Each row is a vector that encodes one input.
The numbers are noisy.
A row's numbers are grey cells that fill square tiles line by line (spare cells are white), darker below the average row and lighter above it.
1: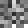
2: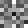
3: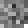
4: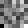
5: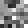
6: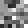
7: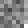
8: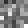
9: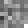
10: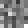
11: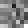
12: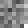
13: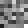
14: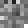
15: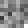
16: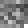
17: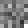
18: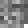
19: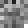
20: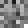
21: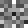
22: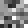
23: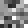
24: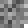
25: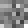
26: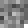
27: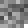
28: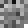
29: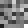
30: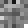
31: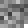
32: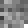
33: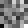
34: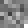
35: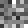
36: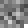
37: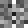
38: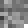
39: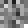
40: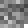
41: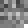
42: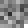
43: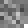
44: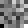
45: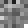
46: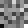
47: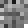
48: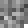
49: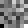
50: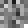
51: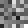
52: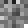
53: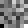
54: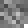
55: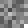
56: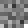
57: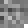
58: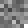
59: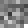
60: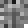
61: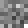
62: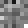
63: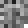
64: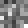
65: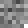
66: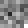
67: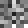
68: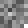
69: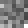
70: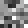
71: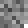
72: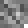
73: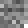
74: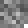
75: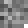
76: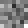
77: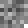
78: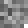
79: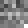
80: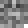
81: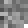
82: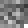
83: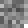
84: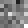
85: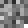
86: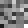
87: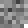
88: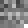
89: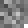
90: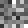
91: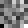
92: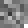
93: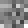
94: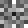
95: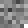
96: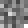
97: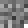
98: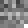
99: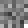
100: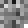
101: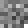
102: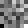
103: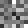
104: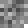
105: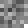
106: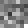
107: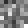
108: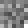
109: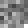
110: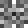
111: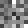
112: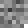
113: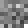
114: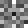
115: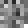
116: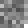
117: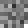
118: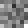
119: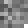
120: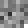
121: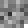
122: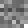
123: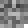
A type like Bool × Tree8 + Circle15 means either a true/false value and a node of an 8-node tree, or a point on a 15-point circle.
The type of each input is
(Bool × Bool × Bool × Bool + Unit) × Line5 + List2(Line4).
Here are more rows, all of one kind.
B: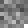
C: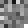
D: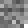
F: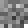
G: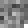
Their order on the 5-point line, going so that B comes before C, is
D, B, G, F, C.
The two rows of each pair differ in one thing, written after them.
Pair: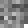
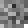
the place on the 5-point line
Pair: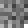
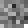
one of the four true/false values
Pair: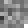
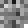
the place on the 5-point line
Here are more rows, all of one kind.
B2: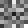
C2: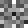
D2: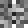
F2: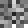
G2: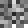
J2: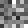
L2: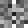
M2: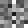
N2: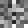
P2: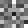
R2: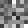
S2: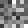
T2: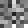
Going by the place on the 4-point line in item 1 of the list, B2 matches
C2 and P2.
